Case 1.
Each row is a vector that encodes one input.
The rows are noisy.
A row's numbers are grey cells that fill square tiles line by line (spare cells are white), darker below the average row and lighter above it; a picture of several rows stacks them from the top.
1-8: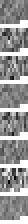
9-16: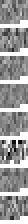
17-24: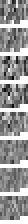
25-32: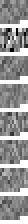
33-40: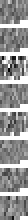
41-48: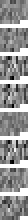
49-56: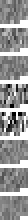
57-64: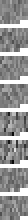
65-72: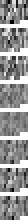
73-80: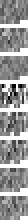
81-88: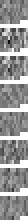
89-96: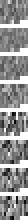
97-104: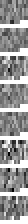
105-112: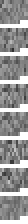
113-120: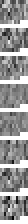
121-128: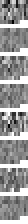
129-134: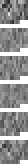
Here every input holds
a point on a 10-point line.
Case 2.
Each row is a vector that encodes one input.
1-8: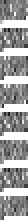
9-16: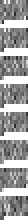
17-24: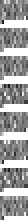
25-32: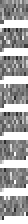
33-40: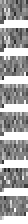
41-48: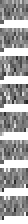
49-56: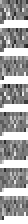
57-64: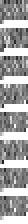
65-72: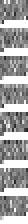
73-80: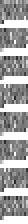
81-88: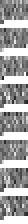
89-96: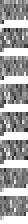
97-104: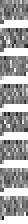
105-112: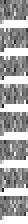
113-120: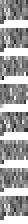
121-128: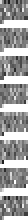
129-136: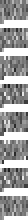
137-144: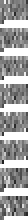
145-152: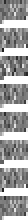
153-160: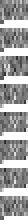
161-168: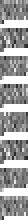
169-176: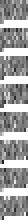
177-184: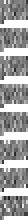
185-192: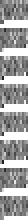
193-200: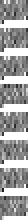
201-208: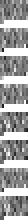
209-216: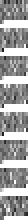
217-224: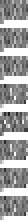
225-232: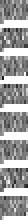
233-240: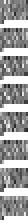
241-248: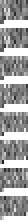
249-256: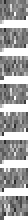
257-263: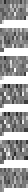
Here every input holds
a point on a 13-point circle.
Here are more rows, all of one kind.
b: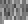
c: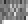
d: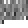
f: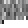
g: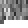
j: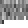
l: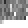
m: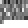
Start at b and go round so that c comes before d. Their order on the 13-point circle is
b, l, c, m, g, d, f, j.
